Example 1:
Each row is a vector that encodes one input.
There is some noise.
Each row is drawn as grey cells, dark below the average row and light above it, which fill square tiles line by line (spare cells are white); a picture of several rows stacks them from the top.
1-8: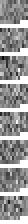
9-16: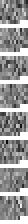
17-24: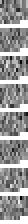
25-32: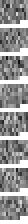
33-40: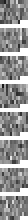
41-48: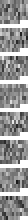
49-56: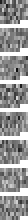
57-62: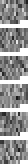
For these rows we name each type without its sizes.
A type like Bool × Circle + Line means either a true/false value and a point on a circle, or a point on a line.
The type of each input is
Line × Line.
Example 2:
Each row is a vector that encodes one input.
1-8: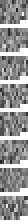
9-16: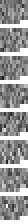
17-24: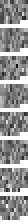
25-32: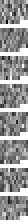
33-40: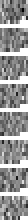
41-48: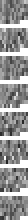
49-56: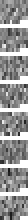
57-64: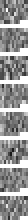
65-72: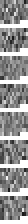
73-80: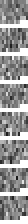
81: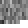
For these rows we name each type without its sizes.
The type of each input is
Tree.
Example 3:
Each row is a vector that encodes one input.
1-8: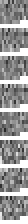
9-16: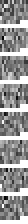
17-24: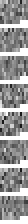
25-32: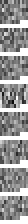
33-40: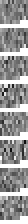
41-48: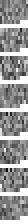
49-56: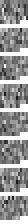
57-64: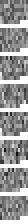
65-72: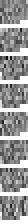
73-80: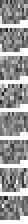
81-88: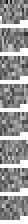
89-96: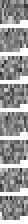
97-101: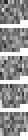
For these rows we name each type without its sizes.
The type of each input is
Line.
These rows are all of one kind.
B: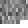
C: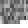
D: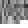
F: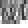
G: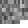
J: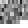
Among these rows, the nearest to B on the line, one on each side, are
D and G.
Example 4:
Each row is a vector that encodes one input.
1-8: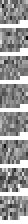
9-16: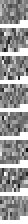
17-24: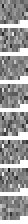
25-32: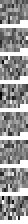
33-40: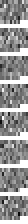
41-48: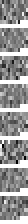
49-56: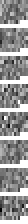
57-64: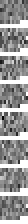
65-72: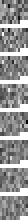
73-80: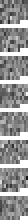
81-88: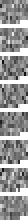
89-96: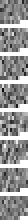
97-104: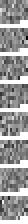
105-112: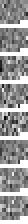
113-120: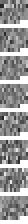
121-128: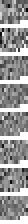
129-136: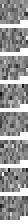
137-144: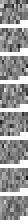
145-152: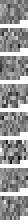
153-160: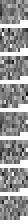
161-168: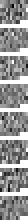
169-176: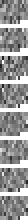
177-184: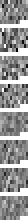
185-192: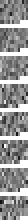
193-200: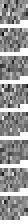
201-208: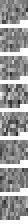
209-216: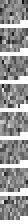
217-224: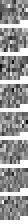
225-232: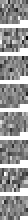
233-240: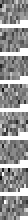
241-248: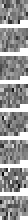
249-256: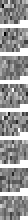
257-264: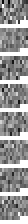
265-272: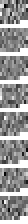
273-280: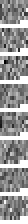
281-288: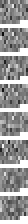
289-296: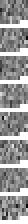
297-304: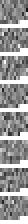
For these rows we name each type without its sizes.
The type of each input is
Bool × Bool × Bool.
